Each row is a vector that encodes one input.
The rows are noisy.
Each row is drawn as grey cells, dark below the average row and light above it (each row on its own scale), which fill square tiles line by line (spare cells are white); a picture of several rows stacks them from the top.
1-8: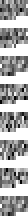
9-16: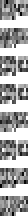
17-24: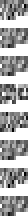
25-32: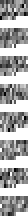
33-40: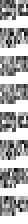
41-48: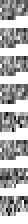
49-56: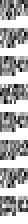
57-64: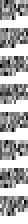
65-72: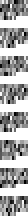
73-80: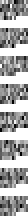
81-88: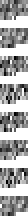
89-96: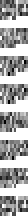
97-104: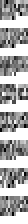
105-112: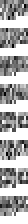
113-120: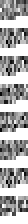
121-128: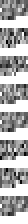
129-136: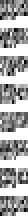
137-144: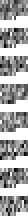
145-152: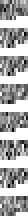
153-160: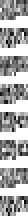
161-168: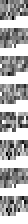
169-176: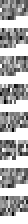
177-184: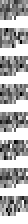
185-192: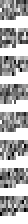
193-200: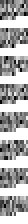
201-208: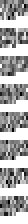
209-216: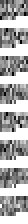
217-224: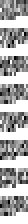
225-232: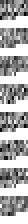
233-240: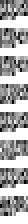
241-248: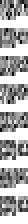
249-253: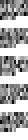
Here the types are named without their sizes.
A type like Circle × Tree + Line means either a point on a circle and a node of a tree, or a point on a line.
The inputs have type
Bool × Bool × Bool + Circle + Unit.
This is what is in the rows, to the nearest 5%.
About 25% of them hold a point on a circle. About 5% of them hold a fixed value. The rest hold three true/false values.
